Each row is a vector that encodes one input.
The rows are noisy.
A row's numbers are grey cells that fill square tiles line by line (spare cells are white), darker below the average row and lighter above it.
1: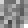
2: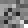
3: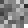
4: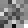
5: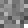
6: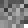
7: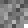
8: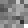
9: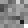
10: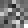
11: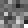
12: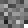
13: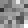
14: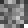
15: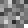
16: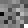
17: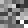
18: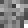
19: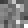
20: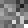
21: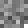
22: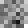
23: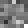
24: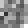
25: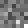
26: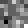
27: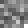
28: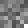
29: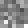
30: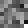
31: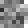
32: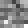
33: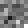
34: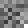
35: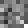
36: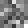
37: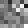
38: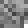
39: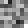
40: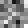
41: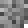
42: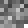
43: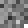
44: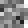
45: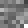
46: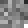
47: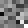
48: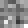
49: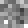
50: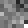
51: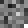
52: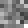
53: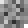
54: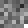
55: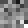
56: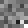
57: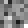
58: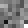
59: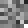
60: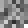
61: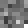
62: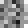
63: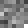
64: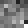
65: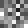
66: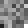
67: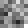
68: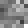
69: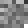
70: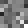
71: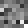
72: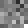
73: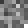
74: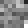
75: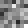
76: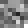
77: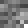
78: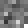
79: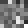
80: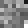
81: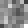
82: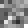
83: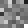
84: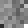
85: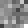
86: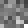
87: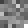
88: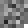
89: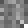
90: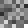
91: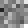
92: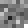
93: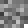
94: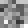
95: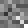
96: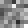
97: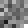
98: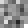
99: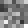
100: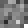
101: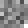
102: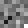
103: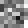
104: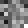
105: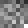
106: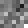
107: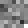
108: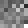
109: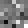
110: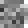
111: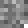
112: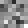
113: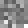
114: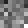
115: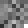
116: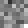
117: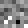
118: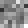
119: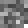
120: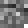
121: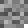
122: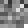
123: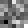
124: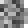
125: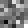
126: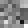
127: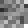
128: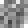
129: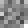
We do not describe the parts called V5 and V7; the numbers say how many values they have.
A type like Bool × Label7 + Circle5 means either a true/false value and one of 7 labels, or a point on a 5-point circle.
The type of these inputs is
Bool × Bool × Bool × (Label6 + V5 × V7).
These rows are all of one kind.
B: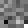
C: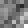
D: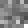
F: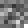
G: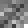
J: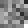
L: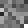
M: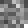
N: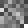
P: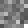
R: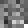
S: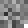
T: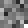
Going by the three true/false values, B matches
D, F and P.
